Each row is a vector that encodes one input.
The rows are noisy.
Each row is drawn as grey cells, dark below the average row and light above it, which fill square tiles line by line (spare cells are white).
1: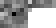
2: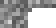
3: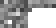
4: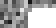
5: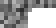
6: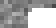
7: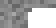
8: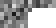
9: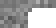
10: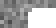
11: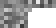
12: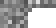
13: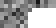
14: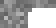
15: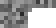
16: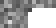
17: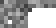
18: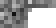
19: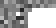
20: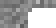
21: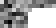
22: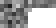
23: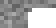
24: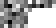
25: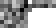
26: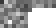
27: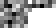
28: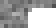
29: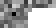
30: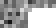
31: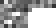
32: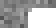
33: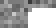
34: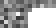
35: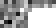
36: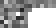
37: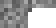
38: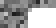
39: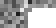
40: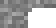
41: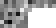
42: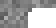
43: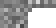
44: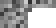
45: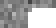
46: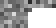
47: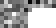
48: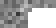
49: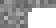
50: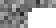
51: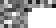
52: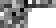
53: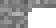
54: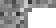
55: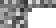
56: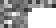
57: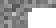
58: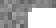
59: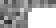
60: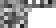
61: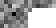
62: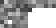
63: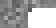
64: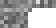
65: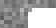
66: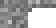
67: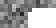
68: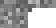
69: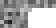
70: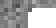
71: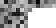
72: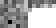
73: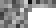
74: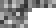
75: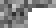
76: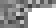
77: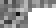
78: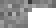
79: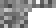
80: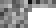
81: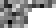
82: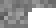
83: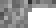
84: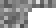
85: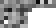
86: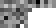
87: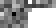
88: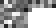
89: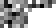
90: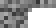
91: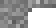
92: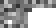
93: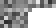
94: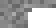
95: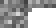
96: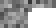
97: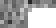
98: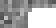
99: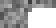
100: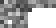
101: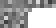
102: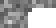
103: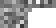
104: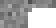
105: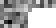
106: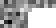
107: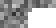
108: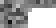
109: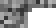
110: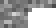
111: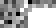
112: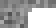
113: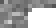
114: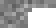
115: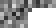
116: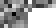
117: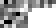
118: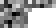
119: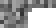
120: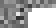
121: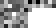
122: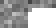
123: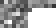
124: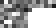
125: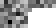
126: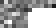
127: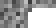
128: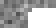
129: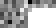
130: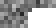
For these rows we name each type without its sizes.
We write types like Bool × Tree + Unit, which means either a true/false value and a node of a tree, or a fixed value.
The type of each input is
List(Line) + Tree.
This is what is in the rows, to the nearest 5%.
About 25% of them hold a node of a tree. The rest are lists of points on a line.
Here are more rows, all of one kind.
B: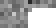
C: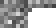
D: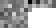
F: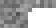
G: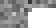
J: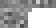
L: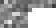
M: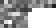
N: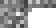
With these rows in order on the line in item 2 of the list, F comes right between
B and J.
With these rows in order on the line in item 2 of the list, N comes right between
D and M.
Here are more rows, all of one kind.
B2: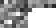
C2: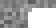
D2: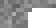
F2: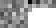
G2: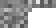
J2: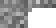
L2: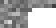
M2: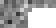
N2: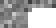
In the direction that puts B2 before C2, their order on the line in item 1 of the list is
M2, D2, L2, B2, G2, J2, C2, F2, N2.
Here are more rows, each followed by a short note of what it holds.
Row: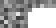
the empty list
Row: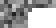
a node of a tree
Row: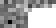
the empty list
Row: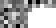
the empty list
